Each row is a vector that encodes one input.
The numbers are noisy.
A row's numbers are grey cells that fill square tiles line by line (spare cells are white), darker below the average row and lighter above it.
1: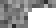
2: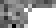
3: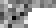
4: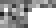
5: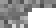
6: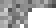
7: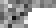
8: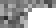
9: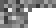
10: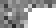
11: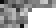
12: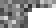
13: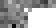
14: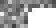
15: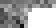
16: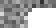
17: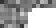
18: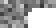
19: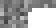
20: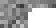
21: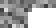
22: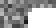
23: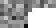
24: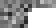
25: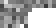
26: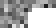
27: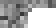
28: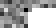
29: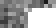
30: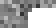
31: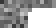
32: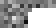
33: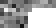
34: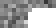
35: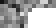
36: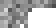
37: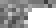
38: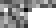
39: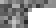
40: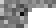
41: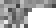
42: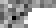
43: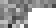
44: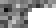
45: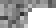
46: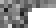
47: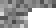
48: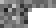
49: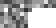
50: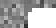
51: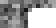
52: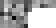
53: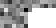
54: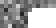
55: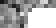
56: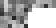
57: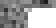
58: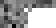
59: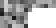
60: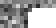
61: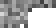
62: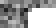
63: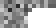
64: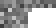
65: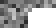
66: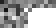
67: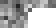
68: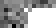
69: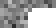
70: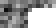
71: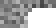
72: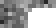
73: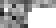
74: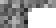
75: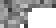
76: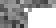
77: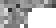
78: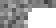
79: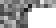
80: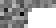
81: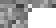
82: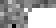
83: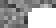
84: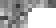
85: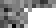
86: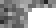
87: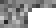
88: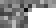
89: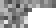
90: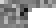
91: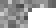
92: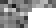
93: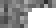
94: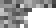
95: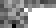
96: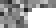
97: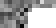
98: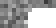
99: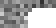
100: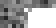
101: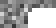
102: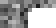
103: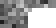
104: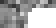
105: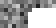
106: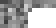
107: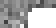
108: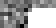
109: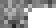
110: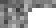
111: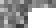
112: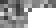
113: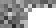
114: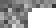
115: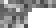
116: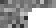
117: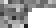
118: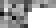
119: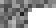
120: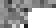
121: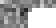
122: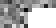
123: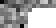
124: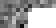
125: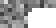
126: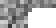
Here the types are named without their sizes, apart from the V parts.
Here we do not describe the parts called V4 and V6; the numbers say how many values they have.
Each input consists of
a node of a tree, a value of V4 and a value of V6, together with either a fixed value, or four true/false values.
